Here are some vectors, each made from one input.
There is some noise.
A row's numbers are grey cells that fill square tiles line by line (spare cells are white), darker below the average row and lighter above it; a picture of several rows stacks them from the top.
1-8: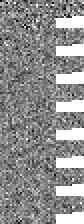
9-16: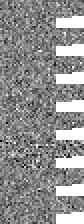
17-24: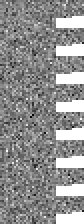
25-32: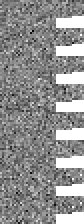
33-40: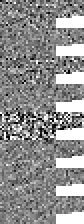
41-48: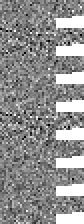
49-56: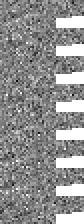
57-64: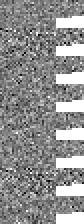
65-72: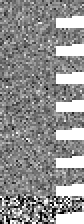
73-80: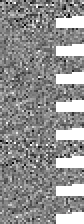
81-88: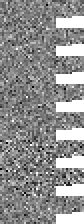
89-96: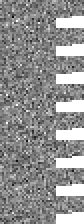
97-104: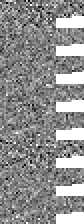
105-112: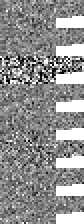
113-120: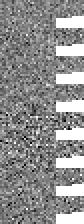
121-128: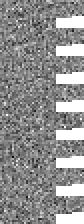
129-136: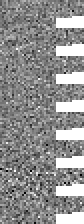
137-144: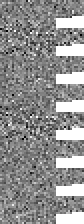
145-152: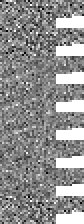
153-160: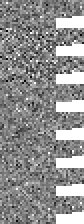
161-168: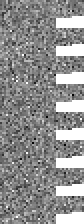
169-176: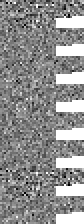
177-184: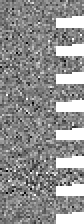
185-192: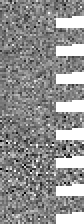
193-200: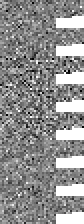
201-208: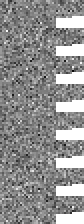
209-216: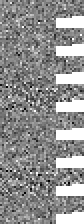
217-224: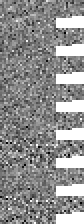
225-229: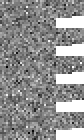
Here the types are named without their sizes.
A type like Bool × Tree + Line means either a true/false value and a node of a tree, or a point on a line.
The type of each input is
List(Line × Line).
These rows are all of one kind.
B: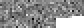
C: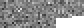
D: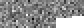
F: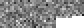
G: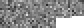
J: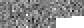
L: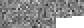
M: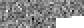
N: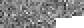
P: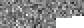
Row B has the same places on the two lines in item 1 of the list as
D, J and M.
